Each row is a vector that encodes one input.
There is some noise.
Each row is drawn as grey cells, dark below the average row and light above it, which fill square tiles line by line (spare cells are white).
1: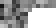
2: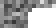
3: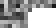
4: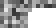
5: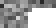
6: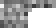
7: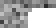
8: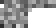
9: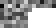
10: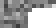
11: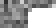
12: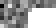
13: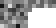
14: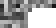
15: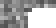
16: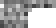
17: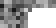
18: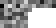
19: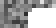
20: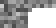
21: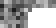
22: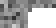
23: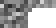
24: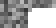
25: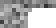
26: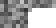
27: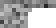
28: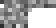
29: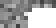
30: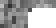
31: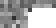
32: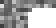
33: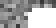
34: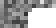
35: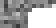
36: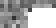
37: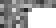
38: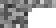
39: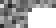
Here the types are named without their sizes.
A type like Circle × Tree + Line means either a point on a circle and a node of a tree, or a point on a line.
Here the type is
(Bool × Bool × Bool + Unit) × Line.
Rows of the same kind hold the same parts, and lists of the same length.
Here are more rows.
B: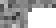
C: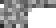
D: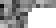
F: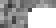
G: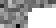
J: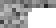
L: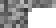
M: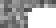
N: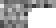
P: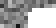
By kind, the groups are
B, D, F, G, L, M, P
C, J, N

